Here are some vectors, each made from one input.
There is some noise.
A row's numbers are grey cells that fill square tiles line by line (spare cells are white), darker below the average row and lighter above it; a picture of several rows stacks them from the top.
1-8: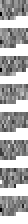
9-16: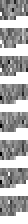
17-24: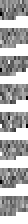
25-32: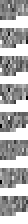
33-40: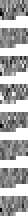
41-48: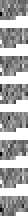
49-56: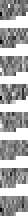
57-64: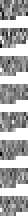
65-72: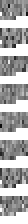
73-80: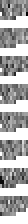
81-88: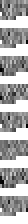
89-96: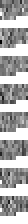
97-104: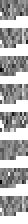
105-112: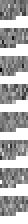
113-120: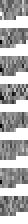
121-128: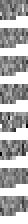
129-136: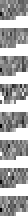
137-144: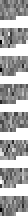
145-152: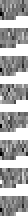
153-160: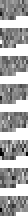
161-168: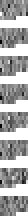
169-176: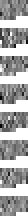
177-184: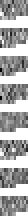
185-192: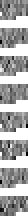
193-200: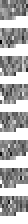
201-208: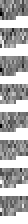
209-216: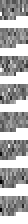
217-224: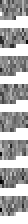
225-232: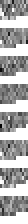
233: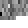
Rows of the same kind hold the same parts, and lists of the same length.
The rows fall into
2 kinds.
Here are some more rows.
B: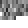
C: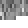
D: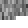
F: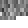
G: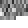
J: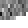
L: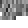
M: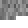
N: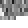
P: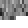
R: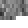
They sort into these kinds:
B, D, F, G, L, M, P, R
C, J, N

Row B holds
a point on a 9-point line and a node of a 9-node tree.
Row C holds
a point on a 9-point line and a node of each of two 9-node trees.
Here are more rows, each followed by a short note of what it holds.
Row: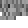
a point on a 9-point line and a node of a 9-node tree
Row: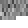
a point on a 9-point line and a node of a 9-node tree
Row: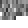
a point on a 9-point line and a node of a 9-node tree
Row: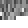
a point on a 9-point line and a node of each of two 9-node trees
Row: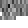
a point on a 9-point line and a node of a 9-node tree
